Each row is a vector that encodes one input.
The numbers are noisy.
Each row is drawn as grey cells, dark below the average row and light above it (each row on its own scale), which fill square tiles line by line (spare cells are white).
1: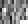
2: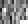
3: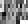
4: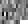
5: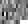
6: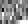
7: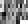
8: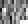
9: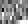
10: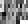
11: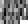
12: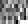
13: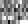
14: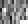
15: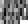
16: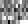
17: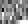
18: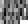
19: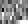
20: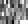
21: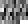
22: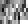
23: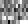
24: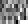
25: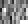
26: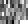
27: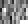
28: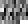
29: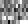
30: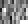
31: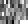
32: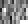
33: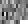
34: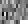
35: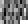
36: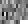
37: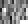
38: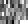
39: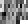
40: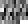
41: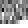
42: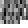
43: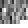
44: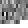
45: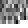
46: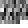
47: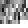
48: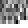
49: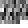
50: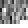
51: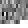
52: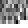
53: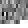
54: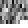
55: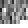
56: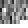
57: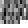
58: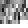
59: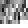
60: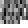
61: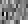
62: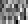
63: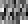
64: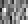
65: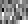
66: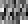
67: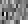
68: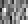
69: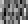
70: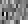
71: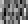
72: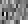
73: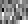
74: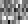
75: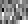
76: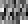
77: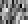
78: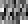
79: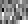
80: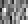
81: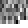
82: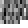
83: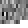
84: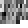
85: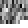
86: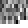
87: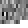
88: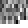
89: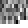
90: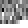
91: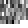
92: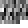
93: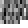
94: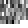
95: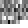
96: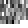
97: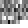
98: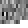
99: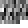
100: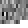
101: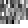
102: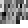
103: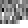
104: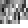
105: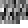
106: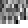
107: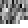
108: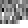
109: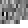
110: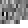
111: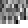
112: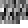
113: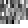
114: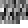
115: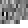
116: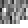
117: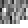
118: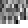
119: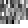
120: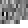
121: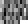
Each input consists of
a point on an 11-point line.
